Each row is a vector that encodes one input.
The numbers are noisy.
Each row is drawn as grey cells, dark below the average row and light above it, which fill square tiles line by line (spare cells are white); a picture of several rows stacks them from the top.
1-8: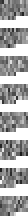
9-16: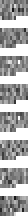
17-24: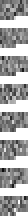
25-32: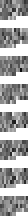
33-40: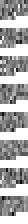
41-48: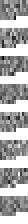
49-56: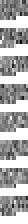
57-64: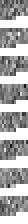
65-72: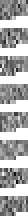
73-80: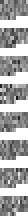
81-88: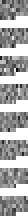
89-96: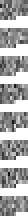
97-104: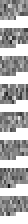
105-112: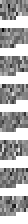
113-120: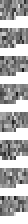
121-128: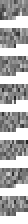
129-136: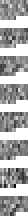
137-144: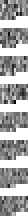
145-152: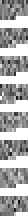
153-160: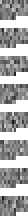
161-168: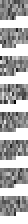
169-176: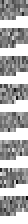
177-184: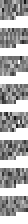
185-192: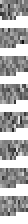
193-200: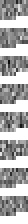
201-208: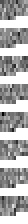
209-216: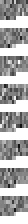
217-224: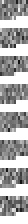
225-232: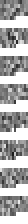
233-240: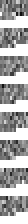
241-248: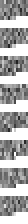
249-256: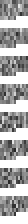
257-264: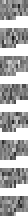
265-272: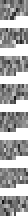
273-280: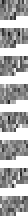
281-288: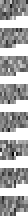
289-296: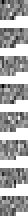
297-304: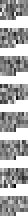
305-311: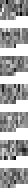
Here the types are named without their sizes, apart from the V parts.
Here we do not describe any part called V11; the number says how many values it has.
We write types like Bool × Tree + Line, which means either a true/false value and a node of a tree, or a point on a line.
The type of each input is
(Bool × Bool × Bool + V11) × Label + List(Line).
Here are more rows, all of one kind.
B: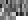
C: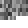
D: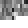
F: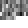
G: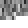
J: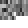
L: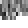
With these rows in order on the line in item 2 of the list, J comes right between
C and D.
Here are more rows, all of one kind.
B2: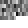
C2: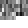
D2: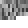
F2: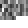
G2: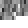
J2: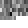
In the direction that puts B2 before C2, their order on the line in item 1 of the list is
D2, J2, G2, B2, F2, C2.
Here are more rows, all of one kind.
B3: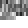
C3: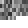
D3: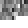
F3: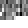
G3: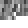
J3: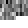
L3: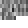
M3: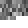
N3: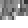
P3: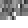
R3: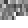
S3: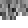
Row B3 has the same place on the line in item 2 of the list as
G3 and R3.
